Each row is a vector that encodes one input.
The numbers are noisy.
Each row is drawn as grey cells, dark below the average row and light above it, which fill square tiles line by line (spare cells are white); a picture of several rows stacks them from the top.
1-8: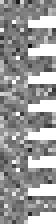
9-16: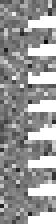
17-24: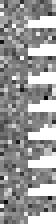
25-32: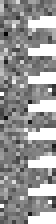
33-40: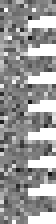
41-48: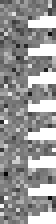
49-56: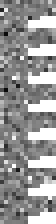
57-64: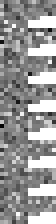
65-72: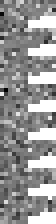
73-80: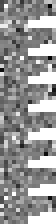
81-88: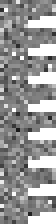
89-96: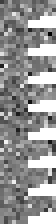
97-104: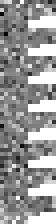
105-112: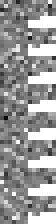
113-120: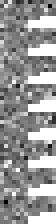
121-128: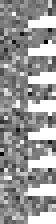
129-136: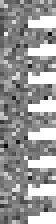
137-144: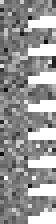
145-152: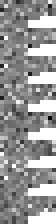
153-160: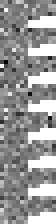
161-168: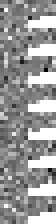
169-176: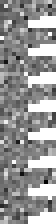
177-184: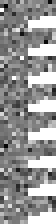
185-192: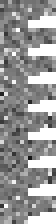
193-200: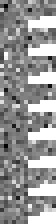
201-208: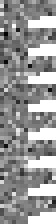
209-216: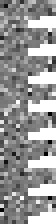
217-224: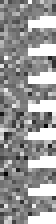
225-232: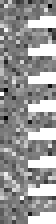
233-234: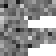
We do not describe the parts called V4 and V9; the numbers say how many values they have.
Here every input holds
a true/false value and a value of V9, together with either a point on a 6-point line and a value of V4, or a point on an 8-point line.
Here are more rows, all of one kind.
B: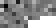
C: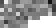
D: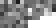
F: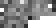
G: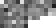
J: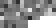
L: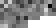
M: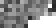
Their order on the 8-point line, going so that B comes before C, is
J, F, B, M, C, L, D, G.
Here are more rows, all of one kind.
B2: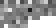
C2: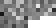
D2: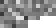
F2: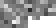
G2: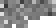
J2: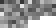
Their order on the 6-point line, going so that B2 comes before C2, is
D2, J2, F2, B2, C2, G2.
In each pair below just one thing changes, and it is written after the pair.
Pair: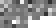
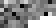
the value of V9
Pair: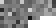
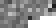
the value of V9
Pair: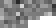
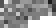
the true/false value
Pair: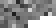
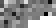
the true/false value
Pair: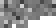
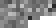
the value of V9
